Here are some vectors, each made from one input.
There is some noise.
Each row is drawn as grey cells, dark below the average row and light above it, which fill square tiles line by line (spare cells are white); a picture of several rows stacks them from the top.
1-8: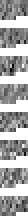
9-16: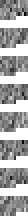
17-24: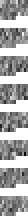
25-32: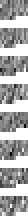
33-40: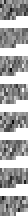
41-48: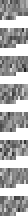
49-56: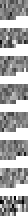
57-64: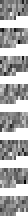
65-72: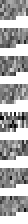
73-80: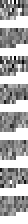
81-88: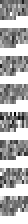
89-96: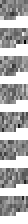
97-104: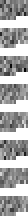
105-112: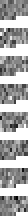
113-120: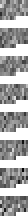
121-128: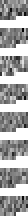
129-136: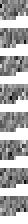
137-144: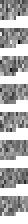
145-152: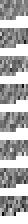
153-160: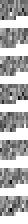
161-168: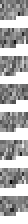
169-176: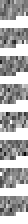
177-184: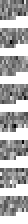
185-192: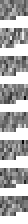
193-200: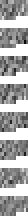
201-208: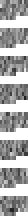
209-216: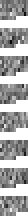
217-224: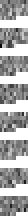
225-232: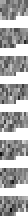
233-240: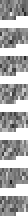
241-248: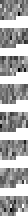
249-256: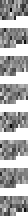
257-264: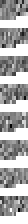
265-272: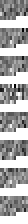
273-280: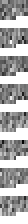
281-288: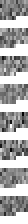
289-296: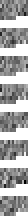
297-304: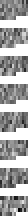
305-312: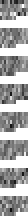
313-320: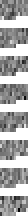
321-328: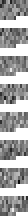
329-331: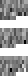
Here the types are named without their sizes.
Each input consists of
a list of points on a line.
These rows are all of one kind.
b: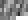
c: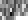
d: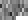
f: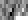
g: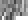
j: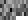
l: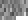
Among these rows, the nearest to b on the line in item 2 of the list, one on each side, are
d and j.
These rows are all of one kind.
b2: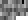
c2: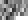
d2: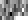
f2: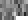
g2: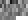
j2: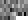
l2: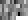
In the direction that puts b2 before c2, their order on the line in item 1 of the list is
l2, b2, j2, f2, g2, d2, c2.
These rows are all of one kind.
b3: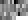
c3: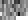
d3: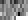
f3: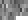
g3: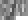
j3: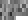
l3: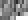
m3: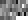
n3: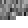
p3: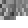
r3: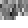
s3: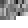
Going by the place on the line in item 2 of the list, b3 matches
f3 and g3.
